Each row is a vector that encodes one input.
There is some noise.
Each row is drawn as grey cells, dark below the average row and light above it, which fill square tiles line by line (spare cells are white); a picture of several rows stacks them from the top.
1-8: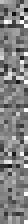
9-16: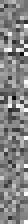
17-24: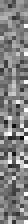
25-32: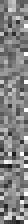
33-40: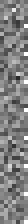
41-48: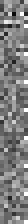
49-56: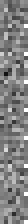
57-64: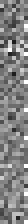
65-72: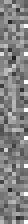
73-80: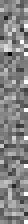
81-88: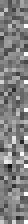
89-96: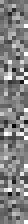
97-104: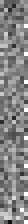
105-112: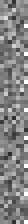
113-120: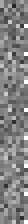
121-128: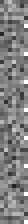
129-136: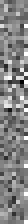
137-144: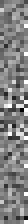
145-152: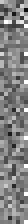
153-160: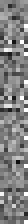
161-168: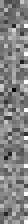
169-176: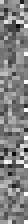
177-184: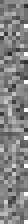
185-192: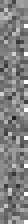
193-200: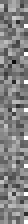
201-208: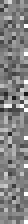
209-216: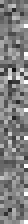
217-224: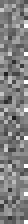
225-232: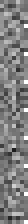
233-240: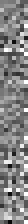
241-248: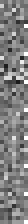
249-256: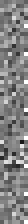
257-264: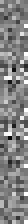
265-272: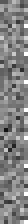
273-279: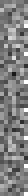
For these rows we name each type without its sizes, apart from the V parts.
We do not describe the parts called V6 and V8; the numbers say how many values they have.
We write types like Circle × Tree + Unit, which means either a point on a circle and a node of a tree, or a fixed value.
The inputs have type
Label + (Tree + V6) × (Tree + V8).
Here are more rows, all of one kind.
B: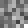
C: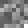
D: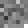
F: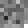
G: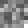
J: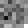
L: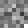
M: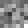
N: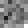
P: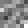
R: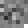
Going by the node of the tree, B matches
C and M.
